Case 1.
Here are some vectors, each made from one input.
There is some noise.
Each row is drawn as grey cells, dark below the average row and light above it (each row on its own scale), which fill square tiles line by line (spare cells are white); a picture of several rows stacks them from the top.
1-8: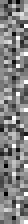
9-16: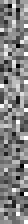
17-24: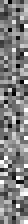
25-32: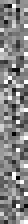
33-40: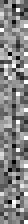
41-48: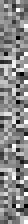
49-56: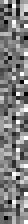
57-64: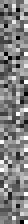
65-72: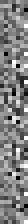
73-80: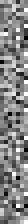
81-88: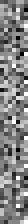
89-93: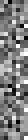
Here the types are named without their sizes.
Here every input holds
a point on a line and a true/false value.
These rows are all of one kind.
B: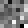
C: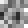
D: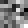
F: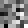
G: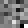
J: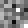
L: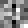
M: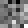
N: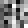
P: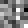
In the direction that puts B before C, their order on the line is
M, B, G, F, D, N, P, L, J, C.
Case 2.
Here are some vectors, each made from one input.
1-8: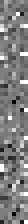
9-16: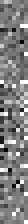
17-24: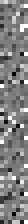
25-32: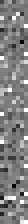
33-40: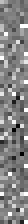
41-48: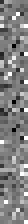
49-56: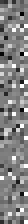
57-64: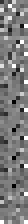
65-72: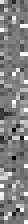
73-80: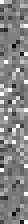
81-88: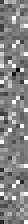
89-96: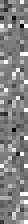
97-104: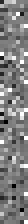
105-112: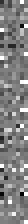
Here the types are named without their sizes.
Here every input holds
a point on a line, together with either a fixed value, or four true/false values.
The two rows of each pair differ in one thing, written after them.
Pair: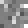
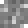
one of the four true/false values
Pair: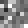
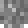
one of the four true/false values
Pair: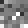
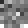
the place on the line
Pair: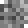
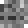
the place on the line
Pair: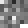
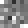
the place on the line
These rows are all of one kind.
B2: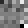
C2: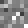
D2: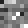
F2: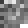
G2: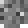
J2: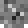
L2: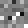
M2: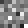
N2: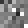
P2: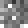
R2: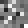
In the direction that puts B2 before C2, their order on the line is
M2, B2, N2, R2, J2, G2, F2, D2, P2, L2, C2.
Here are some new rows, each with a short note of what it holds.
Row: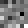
a point on a line
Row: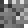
a point on a line and four true/false values
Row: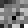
a point on a line
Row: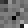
a point on a line
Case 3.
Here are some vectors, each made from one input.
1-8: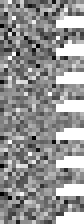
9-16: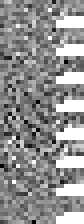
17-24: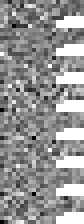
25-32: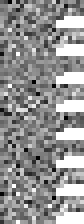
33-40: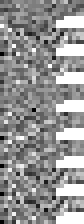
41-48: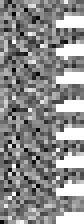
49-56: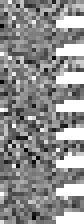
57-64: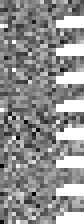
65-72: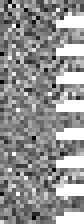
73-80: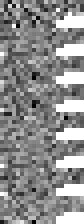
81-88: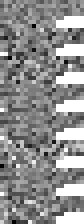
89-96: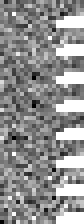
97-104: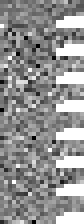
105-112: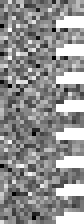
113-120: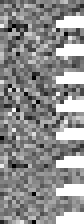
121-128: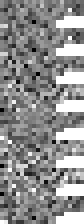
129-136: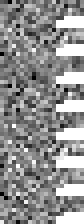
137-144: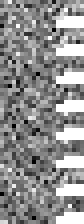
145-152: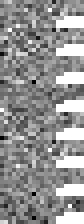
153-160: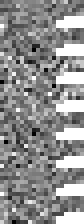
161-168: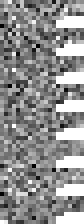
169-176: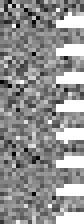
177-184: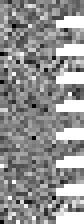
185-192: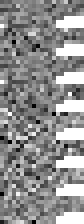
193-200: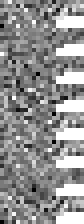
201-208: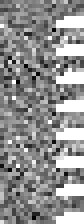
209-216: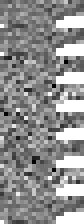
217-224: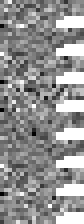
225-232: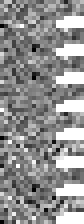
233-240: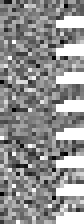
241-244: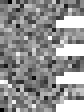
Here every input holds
either a point on a 10-point line, or a point on a 16-point line.
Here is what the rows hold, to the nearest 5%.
About 45% of them hold a point on a 10-point line. The rest hold a point on a 16-point line.
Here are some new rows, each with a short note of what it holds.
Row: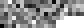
a point on a 10-point line
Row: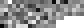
a point on a 10-point line
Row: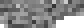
a point on a 16-point line
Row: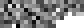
a point on a 16-point line
